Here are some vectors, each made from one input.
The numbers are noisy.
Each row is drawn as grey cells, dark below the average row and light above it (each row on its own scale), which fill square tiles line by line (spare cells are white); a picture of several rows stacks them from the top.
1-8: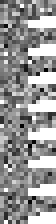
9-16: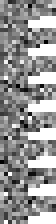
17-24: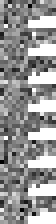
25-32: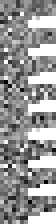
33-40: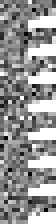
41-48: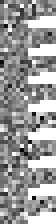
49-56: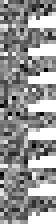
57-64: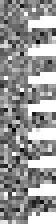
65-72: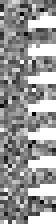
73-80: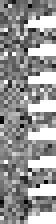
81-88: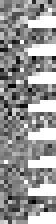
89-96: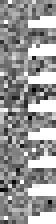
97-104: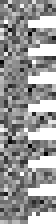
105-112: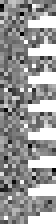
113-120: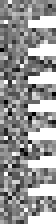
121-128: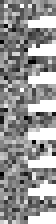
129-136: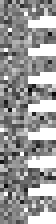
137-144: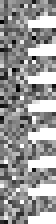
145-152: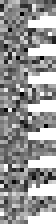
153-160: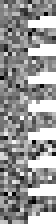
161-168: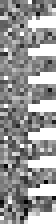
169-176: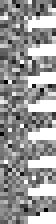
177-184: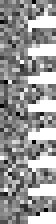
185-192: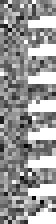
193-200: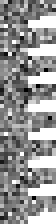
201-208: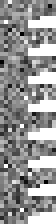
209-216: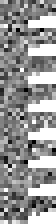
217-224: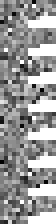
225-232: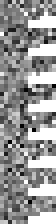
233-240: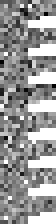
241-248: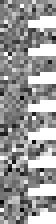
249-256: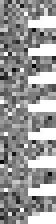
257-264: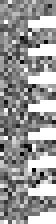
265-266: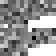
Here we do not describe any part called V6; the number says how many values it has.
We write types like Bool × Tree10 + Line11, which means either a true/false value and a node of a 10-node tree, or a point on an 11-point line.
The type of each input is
Line10 + (Tree10 + V6) × V6.
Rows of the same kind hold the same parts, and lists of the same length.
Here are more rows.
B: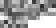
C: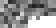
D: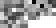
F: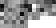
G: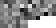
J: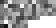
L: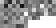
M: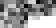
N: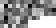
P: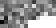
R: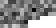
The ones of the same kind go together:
B, D, F, L, N, P
C, M, R
G, J

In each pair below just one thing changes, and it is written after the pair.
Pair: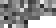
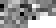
the value of V6
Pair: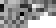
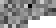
the value of V6
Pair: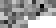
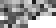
the node of the tree
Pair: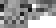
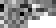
the node of the tree
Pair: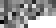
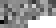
the node of the tree
